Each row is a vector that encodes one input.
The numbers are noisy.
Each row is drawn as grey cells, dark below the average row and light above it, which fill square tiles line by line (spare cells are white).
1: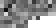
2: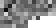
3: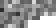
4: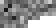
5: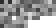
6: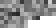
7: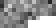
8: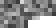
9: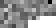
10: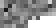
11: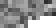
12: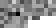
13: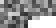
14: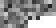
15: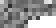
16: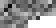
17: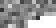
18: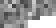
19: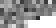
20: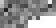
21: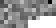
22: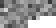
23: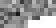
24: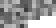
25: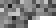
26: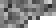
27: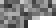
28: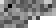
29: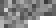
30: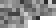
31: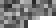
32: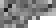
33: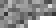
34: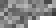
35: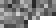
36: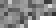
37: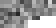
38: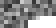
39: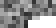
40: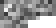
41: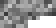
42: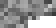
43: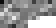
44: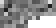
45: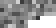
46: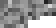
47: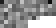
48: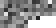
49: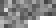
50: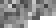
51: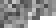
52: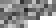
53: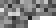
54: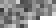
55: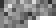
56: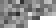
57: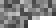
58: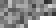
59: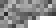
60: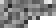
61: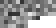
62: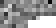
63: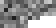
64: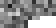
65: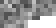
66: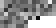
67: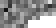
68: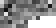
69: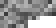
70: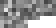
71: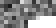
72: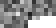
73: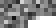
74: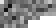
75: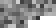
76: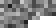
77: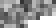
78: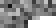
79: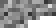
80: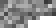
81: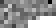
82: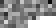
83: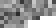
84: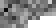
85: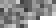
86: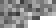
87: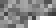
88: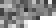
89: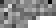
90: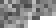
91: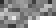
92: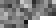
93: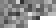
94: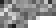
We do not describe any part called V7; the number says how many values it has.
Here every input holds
a true/false value, together with either a point on a 5-point line, or a value of V7.
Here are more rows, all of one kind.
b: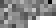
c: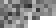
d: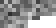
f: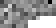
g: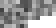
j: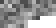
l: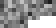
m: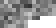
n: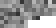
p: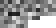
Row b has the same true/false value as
f and l.
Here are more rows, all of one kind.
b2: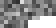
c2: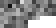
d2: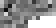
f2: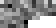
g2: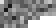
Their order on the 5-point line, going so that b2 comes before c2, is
g2, b2, d2, c2, f2.
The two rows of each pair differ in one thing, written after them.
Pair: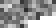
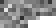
the true/false value
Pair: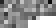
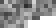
the true/false value
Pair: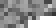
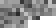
the true/false value
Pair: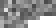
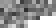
the true/false value
